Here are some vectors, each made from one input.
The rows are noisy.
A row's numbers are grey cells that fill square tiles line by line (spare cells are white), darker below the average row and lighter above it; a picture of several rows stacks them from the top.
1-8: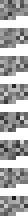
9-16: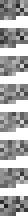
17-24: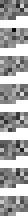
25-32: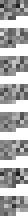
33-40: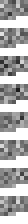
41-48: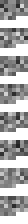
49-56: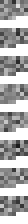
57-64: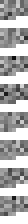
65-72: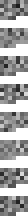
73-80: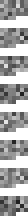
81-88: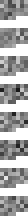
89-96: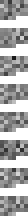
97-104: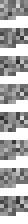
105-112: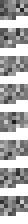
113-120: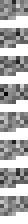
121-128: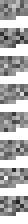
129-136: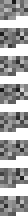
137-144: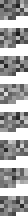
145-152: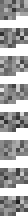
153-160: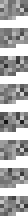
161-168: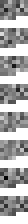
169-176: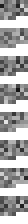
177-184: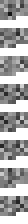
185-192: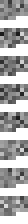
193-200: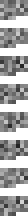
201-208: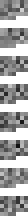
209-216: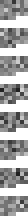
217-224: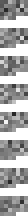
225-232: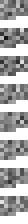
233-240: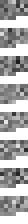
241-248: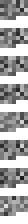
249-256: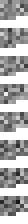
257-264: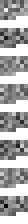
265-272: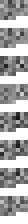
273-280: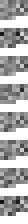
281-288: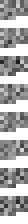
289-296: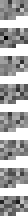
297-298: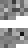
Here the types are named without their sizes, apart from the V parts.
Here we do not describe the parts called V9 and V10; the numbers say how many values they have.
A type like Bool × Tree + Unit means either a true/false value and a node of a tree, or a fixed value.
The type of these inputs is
Line × V9 + Tree × V10.
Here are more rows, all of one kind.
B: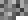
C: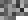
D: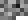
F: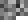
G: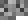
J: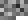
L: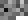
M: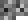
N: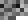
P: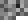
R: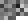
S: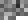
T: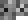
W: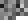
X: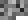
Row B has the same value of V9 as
D, G, J and X.
